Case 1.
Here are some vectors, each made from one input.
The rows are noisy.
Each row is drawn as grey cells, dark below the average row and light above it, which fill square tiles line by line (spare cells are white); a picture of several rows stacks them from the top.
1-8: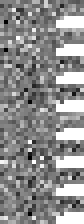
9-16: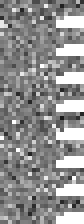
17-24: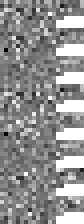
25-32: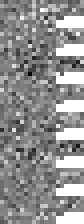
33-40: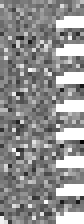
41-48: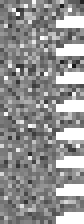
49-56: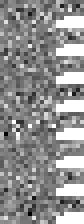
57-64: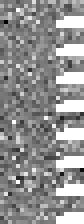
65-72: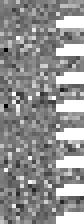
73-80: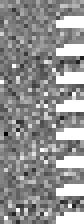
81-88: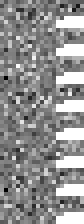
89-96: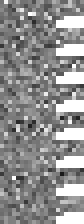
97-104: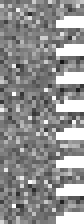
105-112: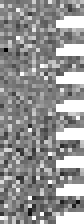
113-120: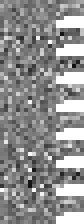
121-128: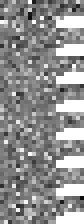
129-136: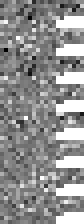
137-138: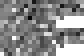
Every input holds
either a node of a 9-node tree and a true/false value, or a node of a 12-node tree.
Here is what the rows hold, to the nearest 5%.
About 40% of them hold a node of a 9-node tree and a true/false value. The rest hold a node of a 12-node tree.
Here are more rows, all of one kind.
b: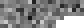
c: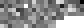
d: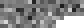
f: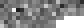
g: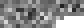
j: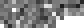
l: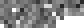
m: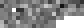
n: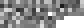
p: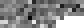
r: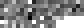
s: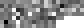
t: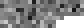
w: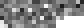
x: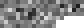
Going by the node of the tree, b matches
d, f, m and t.
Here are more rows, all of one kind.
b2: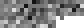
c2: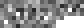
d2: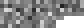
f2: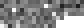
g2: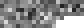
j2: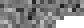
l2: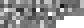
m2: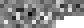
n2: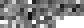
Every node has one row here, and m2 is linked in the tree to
g2.
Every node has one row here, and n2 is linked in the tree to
f2.
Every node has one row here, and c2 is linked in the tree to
g2.
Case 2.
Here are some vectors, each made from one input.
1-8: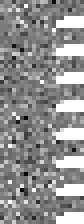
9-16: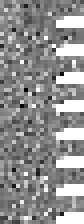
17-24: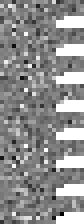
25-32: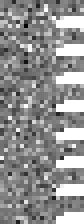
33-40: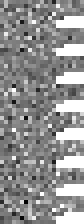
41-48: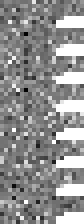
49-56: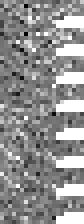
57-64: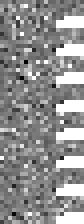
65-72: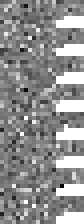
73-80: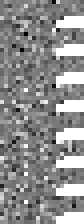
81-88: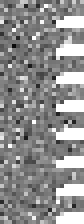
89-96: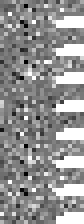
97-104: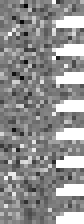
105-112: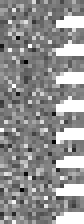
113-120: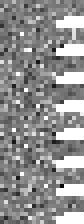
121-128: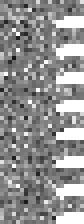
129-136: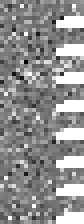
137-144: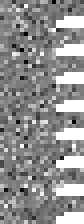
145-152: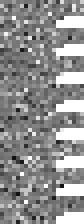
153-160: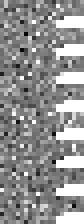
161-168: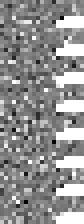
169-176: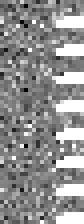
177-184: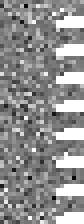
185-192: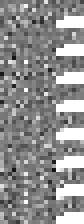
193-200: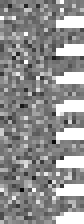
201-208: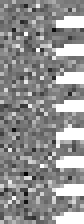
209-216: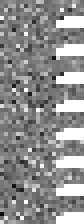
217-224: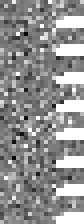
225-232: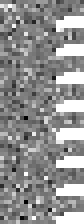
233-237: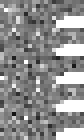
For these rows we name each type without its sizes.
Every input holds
a node of each of two trees, together with either a fixed value, or a node of a tree.
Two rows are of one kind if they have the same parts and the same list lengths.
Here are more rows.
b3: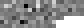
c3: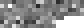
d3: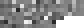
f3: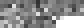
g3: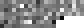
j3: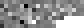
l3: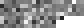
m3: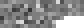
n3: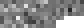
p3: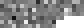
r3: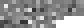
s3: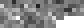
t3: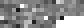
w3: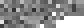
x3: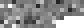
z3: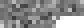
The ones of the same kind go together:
b3, c3, d3, g3, j3, m3, n3, r3, s3, t3, x3
f3, l3, p3, w3, z3

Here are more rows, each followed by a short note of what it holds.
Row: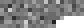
a node of each of three trees
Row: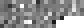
a node of each of two trees
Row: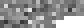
a node of each of two trees
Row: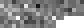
a node of each of two trees
